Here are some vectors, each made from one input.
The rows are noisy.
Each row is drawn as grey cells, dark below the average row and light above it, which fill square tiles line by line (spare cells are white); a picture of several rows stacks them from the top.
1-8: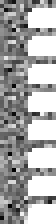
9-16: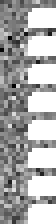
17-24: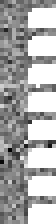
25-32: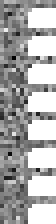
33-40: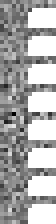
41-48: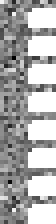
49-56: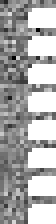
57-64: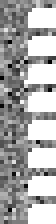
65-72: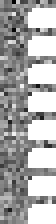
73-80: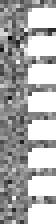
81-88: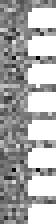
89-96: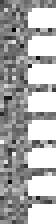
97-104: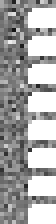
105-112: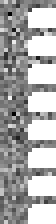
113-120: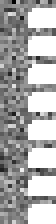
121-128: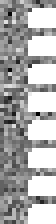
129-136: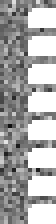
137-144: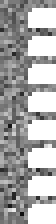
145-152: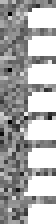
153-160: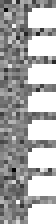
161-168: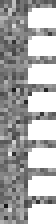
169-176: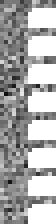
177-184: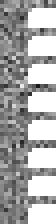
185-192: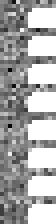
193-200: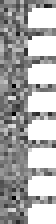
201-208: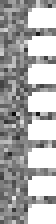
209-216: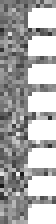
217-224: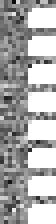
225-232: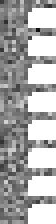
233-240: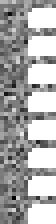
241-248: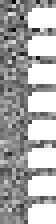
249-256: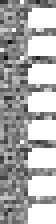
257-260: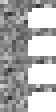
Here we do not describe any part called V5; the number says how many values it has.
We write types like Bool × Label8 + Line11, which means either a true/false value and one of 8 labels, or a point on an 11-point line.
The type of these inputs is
List2(Label7 × V5 + Line4).
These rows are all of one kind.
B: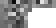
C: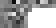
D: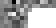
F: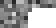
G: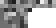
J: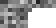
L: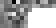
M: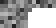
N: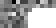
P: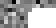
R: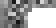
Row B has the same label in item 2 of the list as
C, M, N and R.
